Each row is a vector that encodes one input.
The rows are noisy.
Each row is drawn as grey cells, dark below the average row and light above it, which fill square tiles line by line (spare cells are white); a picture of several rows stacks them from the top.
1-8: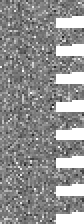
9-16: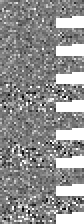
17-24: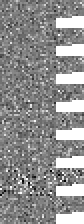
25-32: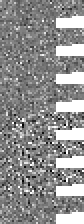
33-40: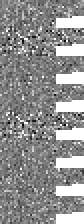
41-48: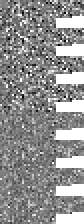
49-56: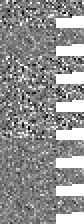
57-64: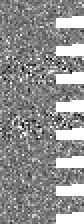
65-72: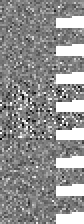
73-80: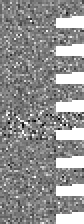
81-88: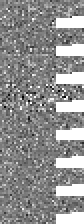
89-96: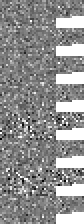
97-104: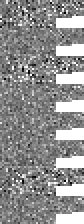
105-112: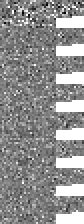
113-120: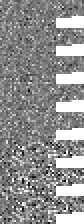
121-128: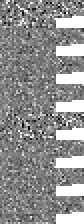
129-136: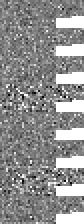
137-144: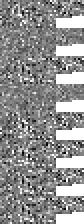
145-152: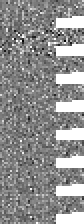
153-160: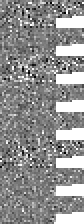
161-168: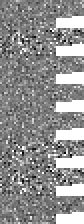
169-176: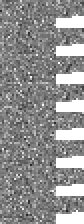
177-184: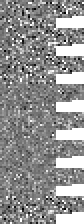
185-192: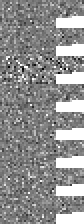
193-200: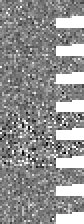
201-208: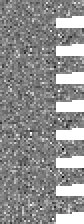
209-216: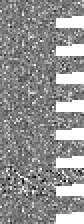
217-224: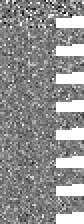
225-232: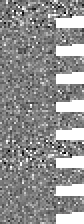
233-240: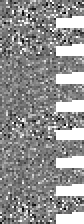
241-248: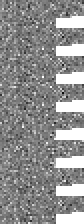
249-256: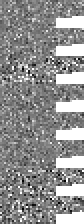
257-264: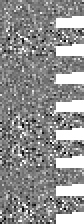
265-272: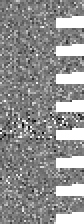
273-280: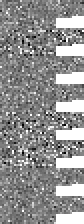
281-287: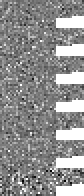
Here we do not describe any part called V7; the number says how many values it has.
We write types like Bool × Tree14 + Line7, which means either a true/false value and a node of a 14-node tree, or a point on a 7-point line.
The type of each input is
Bool × Line15 + V7.
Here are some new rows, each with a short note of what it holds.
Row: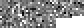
a value of V7
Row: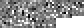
a value of V7
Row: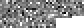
a value of V7
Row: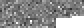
a point on a 15-point line and a true/false value
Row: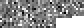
a value of V7
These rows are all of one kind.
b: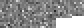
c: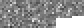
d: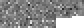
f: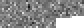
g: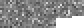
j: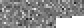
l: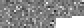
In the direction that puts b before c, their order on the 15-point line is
l, f, b, d, g, c, j.
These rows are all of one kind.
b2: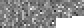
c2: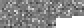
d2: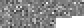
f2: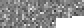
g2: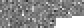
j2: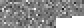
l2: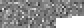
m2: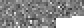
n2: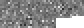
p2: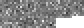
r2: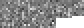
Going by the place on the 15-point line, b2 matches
f2, l2 and r2.
